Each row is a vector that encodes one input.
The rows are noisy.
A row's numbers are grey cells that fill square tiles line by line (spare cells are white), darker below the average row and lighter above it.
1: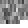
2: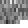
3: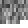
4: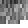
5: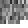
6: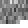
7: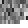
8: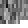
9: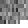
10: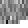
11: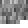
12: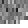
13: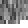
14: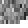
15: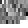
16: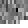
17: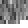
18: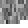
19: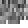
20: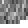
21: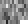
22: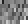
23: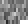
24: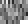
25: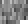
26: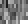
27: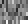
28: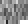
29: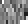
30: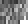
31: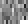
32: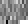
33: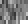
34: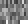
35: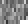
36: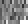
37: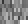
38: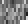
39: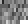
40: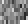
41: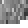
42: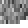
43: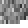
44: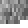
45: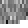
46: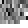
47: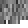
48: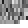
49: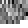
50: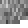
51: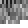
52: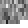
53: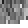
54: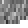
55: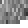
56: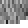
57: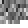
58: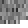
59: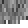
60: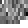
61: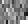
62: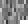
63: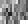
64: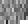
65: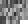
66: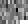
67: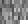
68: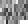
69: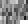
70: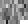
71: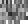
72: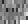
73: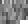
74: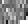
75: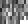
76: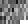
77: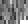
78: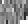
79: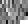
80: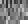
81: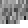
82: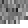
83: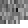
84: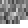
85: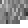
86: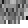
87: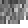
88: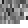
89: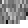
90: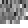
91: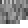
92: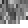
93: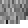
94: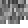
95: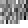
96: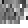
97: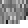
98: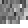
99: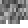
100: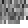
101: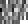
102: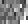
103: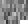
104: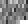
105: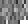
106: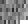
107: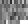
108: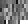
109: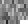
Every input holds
a node of an 11-node tree and a true/false value.
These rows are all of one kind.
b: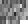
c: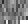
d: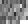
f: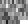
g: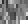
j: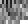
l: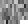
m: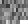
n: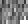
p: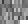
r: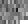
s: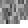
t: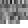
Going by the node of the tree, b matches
d, f and l.
